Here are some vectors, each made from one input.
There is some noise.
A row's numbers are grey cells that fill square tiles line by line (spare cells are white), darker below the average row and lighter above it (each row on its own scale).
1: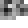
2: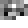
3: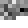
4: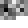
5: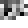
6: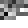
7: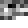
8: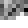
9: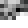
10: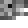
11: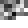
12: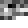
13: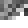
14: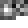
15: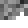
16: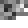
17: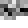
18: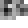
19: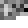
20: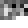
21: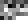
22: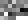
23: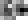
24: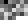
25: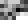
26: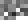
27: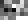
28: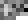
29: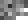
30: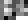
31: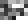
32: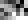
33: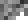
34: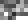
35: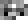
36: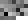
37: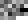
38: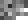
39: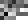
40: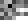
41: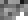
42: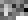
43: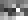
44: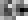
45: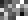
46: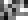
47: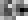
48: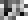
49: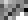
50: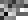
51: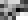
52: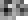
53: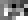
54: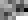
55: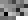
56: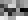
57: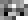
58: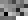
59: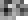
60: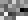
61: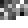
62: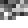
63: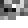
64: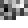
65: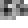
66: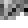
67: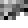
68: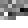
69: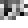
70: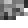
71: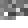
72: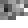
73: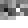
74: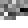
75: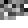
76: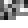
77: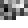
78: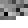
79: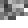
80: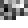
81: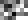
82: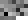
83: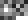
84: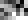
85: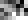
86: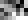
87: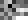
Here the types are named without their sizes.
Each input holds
three true/false values, together with either a fixed value, or a node of a tree.
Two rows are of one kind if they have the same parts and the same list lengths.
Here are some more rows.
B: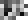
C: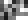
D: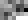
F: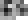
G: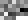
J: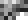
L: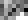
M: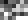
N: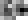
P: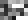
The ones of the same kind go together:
B, D, F, N
C, G, J, L, M, P

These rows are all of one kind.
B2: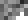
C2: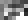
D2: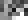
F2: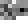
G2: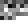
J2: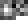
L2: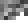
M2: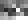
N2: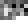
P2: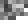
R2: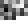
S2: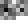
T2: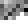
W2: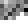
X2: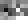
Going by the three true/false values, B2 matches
C2, D2, L2 and N2.
